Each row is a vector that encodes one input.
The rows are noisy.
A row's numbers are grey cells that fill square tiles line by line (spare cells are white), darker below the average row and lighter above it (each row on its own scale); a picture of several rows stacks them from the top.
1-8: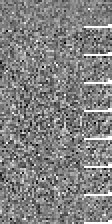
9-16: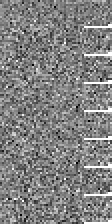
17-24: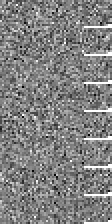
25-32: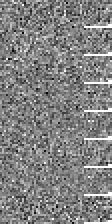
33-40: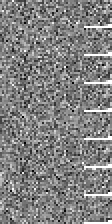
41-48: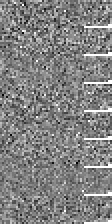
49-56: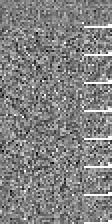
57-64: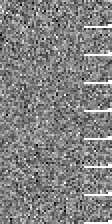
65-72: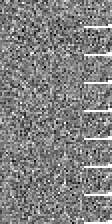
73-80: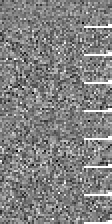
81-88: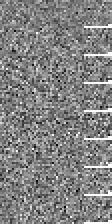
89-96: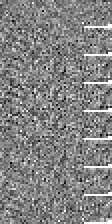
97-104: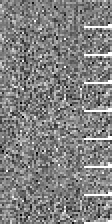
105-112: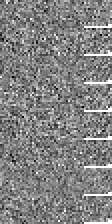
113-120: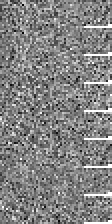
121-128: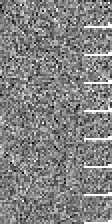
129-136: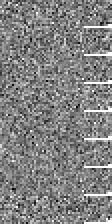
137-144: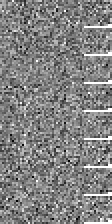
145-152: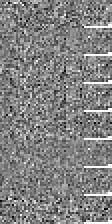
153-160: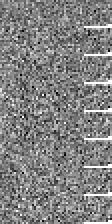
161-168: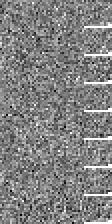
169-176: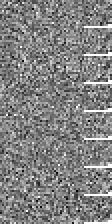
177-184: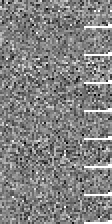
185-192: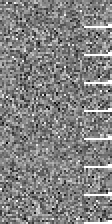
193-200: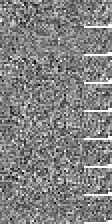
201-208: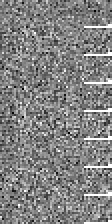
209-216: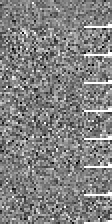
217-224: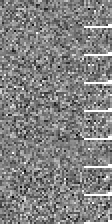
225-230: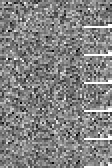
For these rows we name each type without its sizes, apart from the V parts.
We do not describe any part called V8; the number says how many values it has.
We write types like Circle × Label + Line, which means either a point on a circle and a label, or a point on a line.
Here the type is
Bool × (Circle + List(V8)).
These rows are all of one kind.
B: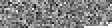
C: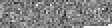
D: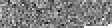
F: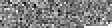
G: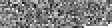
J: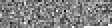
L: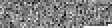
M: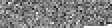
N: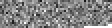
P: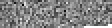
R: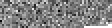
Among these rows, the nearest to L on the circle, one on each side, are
J and M.
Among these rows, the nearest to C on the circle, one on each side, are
D and R.
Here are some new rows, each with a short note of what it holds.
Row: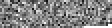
a true/false value, together with a list of one item
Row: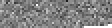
a point on a circle and a true/false value
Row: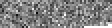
a true/false value, together with the empty list
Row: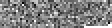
a point on a circle and a true/false value
